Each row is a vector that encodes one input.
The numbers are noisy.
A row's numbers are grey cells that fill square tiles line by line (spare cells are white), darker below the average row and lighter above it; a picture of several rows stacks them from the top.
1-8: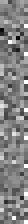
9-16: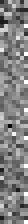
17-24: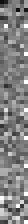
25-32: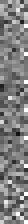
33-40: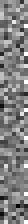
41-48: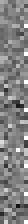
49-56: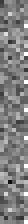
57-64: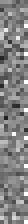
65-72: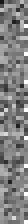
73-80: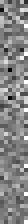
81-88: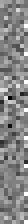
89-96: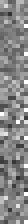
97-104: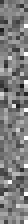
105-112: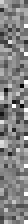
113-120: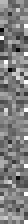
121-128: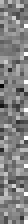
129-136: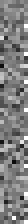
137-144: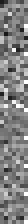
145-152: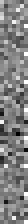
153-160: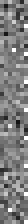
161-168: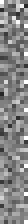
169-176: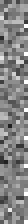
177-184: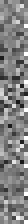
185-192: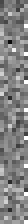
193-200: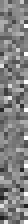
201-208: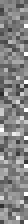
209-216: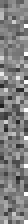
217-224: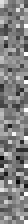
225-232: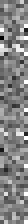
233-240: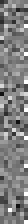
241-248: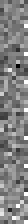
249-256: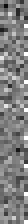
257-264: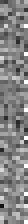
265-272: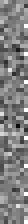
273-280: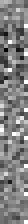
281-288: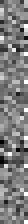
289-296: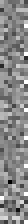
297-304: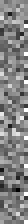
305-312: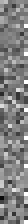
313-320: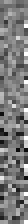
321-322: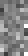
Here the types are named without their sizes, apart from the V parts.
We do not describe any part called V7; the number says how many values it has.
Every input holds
either a point on a circle, or three true/false values, or a value of V7.
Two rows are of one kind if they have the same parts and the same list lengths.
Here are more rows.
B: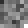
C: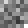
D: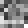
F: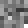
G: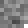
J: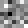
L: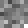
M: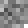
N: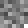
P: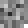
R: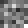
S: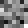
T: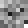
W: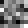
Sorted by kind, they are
B, P
C, G, J, L, M, N, W
D, F, R, S, T

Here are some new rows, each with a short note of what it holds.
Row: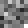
three true/false values
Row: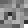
three true/false values
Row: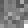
a value of V7
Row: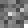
a value of V7
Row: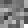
three true/false values
